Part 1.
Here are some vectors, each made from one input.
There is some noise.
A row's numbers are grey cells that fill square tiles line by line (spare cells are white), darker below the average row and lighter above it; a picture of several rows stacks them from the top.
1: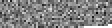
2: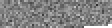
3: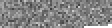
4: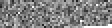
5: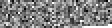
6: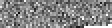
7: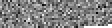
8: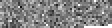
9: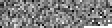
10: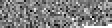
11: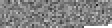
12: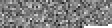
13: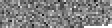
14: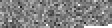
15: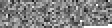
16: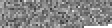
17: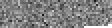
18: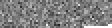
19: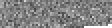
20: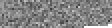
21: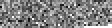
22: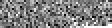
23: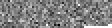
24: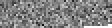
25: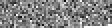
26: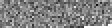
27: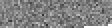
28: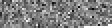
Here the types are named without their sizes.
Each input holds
a label.
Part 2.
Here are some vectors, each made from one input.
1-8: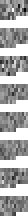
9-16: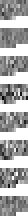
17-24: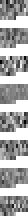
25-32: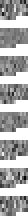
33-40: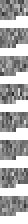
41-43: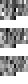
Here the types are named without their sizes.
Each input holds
either a fixed value, or a node of a tree.
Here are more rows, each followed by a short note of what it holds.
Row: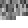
a fixed value
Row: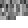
a fixed value
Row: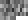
a node of a tree
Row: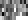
a fixed value
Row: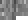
a node of a tree
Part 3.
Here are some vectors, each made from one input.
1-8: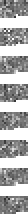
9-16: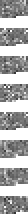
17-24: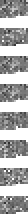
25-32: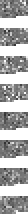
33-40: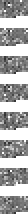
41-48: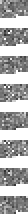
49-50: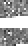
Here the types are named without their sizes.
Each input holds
three true/false values.
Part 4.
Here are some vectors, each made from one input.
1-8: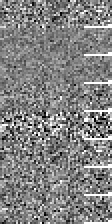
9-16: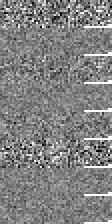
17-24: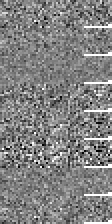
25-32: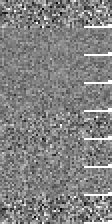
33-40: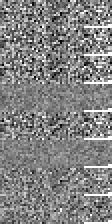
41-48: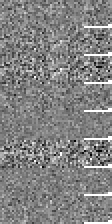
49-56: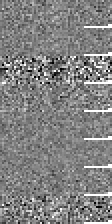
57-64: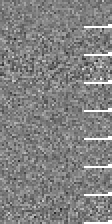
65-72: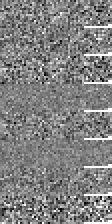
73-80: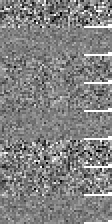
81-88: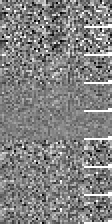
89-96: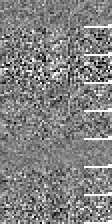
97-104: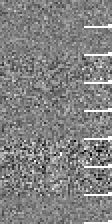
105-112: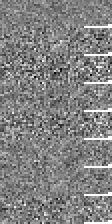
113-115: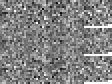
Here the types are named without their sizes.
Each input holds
a point on a line.
